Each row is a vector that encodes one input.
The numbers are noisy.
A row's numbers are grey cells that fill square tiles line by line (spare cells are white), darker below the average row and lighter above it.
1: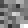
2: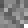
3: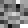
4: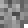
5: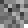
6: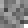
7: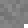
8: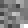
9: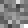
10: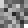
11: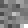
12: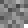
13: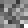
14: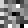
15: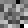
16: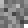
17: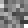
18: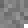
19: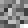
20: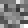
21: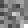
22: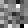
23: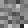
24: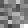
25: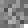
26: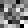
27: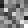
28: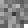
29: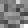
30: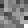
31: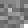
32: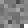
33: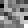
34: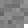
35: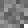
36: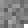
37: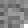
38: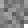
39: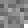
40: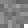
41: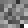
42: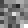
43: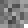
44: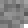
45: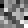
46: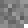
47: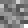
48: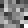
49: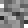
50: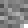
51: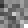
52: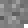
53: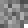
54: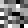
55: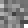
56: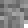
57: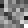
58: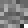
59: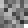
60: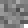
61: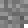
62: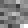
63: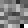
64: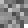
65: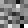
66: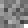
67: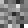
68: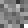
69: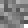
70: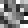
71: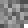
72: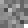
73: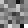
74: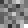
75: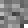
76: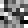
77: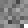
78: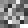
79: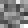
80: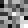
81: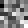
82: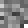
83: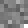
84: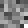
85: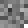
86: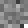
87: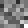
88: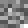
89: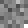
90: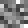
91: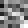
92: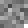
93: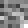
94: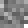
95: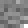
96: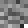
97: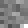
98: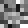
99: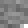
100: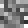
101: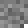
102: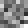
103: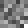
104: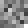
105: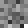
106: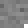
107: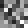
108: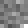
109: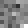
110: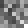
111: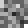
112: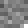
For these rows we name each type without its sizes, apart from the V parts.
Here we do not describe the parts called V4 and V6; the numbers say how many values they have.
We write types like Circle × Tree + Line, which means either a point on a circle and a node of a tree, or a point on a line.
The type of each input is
(Bool × Bool × Bool × Bool + Unit) × Line × V4 × V6.
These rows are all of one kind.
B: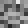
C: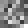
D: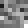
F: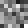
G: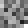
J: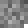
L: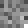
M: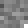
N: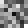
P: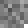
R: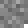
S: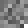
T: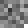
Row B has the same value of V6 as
C and T.
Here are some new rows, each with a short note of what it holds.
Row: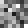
a point on a line, four true/false values, a value of V4 and a value of V6
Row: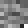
a point on a line, four true/false values, a value of V4 and a value of V6
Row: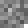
a point on a line, a value of V4 and a value of V6
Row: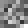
a point on a line, four true/false values, a value of V4 and a value of V6
